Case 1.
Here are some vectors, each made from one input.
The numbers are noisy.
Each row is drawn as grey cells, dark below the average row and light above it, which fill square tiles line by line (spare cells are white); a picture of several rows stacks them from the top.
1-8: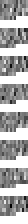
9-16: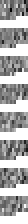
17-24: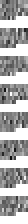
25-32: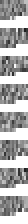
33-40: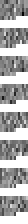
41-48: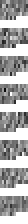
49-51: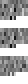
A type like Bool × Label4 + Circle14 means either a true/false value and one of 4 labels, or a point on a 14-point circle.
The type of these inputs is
Bool × Bool × Bool × Bool × Line6.
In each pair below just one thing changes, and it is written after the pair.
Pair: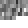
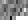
the place on the 6-point line
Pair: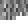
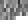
one of the four true/false values
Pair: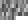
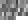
one of the four true/false values
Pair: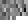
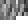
the place on the 6-point line
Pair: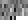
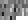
one of the four true/false values
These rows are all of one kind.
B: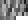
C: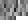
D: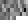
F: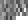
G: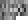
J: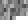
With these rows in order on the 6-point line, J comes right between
C and F.
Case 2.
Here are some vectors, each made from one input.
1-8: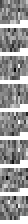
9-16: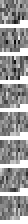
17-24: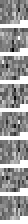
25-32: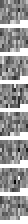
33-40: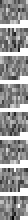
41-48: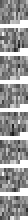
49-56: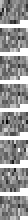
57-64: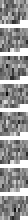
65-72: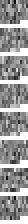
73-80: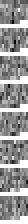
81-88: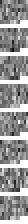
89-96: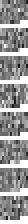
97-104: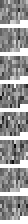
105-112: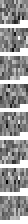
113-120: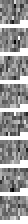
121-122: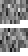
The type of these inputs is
(Circle16 + Unit) × Tree13.
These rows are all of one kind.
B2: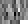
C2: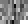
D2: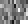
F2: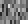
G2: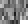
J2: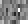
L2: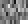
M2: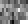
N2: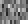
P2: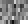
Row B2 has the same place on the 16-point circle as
F2 and N2.
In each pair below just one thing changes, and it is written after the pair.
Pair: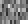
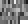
the place on the 16-point circle
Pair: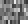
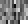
the node of the tree
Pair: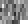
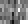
the place on the 16-point circle
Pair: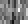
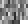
the place on the 16-point circle
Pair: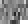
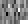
the place on the 16-point circle
